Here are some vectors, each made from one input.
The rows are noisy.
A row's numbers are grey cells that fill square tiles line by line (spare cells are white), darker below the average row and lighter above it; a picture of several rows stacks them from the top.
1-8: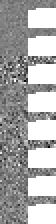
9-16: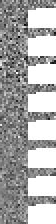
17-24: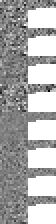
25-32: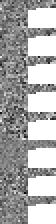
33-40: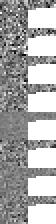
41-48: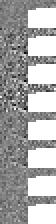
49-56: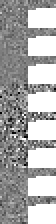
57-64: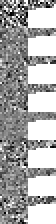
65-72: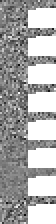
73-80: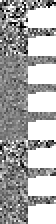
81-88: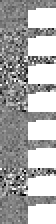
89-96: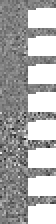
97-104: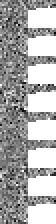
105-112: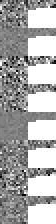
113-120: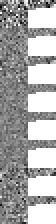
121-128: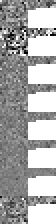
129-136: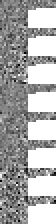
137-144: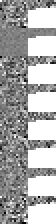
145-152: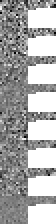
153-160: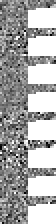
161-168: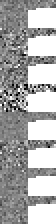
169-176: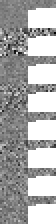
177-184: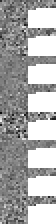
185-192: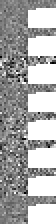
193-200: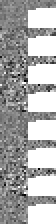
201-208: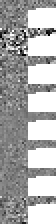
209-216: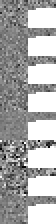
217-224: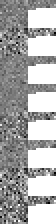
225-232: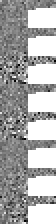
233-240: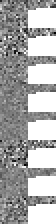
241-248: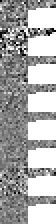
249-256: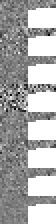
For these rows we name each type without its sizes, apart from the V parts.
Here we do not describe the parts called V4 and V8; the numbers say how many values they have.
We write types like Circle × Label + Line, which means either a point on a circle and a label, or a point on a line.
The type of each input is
(Circle + V8) × Line × Line × Line × Line + V4.
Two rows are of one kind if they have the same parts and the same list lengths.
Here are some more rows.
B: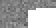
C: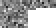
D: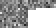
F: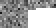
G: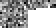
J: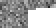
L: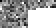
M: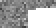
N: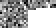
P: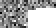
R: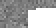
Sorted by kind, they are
B, D, F, J, M, P
C, G, N
L, R

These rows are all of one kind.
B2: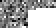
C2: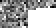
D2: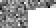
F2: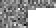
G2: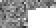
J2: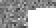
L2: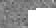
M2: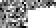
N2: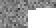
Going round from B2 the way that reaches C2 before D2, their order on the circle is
B2, L2, J2, C2, N2, D2, G2, M2, F2.
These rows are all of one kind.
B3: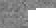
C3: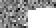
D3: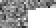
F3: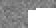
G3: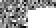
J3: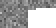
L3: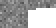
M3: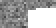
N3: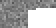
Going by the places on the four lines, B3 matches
C3, F3 and J3.
